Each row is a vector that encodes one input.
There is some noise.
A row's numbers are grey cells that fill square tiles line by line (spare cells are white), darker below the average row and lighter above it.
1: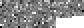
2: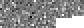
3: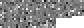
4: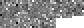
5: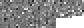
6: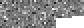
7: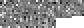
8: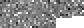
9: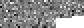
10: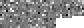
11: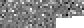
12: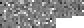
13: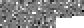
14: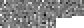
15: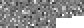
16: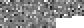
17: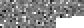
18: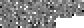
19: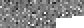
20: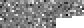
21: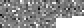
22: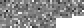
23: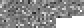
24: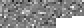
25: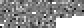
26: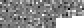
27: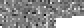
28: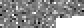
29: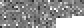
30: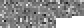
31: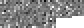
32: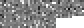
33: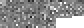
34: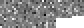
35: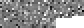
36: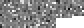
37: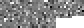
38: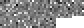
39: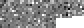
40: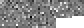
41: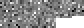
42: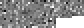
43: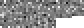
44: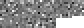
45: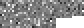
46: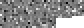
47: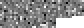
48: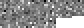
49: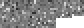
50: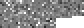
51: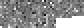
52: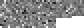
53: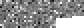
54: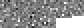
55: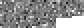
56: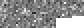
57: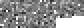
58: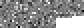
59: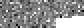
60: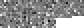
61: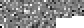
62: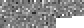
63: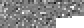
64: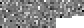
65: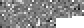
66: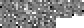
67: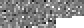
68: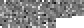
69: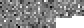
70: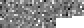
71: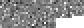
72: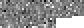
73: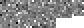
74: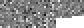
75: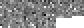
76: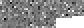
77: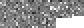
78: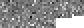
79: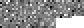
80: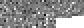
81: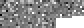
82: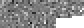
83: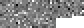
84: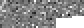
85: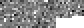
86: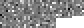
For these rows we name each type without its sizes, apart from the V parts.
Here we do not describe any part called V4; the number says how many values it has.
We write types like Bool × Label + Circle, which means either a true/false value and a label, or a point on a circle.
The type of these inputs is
(Bool × Circle + Line) × V4.
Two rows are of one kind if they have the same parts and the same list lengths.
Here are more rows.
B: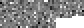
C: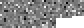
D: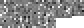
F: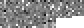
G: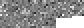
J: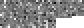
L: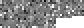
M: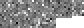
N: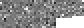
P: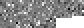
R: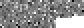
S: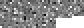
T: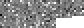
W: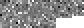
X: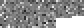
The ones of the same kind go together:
B, D, G, J, M, P, S, W, X
C, F, L, N, R, T

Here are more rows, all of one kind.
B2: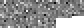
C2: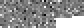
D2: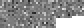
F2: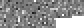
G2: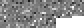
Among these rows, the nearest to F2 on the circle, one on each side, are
B2 and D2.
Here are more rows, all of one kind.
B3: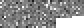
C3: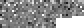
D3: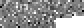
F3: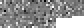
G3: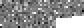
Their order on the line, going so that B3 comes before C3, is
B3, F3, G3, D3, C3.
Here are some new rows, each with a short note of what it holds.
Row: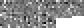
a point on a circle, a true/false value and a value of V4
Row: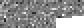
a point on a circle, a true/false value and a value of V4
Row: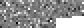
a point on a circle, a true/false value and a value of V4
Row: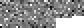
a point on a circle, a true/false value and a value of V4
